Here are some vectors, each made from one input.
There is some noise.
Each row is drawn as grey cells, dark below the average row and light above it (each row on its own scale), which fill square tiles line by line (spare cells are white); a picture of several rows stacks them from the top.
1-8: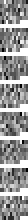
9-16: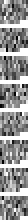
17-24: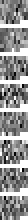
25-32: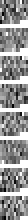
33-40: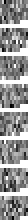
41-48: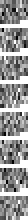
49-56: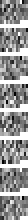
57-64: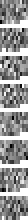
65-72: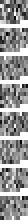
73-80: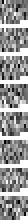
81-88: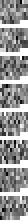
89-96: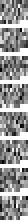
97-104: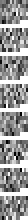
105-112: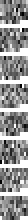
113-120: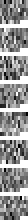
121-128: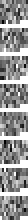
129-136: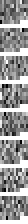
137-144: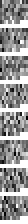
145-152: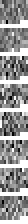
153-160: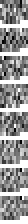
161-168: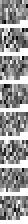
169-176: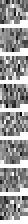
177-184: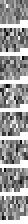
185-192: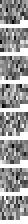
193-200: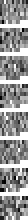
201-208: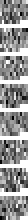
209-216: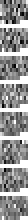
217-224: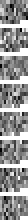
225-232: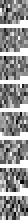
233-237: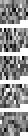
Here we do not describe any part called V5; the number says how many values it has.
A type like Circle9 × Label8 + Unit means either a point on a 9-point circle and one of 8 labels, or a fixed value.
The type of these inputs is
Bool × Circle10 + (Line6 + Line9) × List2(V5).
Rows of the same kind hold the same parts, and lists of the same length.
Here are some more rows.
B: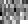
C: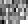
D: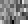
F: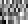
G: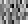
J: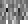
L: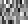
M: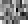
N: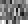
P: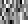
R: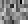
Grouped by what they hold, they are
B
C, F
D, R
G
J
L, P
M, N

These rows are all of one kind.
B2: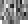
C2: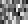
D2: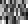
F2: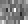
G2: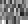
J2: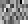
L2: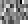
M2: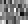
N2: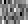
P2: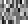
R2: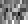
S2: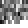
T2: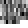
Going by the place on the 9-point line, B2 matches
L2, M2 and R2.
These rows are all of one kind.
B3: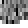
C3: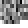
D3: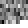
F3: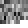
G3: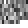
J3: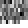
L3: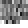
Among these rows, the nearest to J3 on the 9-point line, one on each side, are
C3 and F3.
